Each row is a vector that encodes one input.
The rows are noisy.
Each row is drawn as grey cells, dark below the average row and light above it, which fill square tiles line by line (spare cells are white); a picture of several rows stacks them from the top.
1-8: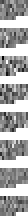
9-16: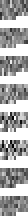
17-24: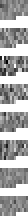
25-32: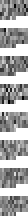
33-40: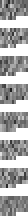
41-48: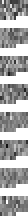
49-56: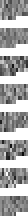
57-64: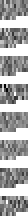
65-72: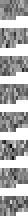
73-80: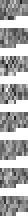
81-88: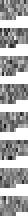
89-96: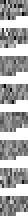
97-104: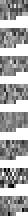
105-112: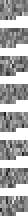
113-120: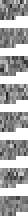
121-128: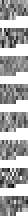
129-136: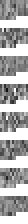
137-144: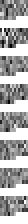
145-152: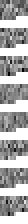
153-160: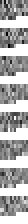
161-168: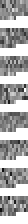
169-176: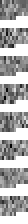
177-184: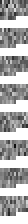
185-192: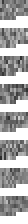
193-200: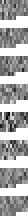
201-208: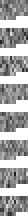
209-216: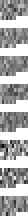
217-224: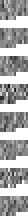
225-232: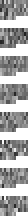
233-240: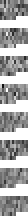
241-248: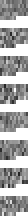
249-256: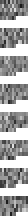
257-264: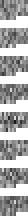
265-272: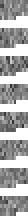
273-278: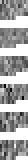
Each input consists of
either a point on a 6-point circle and a true/false value, or a point on an 11-point circle, or a fixed value.
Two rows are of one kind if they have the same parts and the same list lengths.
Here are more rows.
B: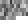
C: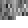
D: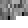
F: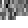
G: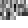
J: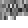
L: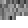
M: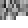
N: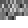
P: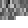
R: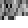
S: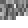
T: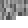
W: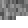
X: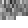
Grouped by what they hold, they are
B, C, D, M, N, R, S
F, J, L, P, T, W, X
G

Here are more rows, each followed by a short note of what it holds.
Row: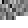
a point on a 6-point circle and a true/false value
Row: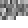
a fixed value
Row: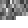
a point on an 11-point circle
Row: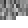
a point on a 6-point circle and a true/false value
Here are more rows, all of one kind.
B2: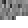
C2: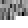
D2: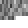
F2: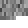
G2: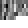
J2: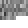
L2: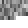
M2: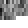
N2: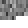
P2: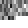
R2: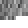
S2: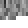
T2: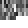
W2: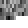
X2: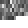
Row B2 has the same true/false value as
N2, S2, T2 and X2.
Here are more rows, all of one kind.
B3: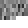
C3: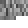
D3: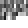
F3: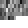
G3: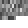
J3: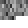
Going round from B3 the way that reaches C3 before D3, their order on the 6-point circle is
B3, C3, F3, G3, D3, J3.
